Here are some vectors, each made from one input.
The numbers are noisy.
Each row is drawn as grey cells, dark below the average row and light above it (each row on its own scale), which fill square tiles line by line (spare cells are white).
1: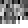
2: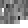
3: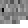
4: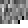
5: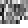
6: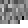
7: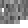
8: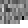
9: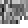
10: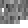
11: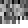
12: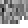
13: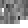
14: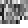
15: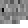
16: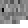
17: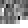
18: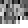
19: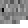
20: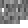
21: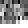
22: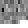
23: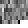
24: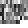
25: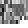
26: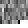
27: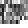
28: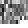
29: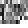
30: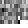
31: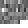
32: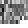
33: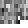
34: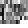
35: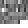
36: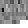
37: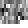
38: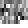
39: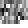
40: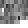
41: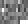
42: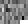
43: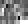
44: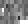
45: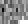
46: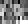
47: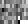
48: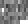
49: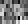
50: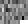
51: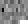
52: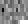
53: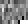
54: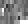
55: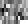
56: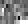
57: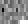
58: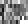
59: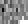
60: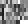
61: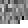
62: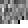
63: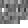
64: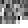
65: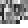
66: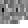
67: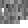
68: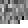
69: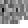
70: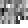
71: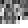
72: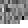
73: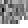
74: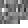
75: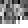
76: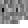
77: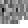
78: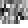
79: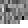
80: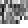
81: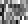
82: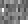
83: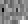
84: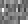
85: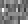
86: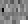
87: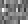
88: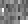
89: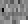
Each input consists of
a true/false value, together with either a point on a 4-point line, or a point on a 9-point line.
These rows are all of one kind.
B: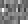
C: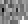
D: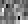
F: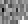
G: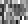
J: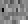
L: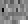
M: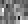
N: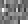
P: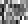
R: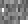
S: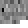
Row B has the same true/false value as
D, M, N and R.
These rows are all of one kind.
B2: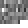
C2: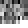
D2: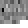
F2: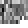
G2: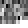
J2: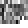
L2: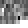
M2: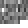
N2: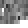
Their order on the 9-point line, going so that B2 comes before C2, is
B2, M2, J2, F2, N2, L2, G2, C2, D2.
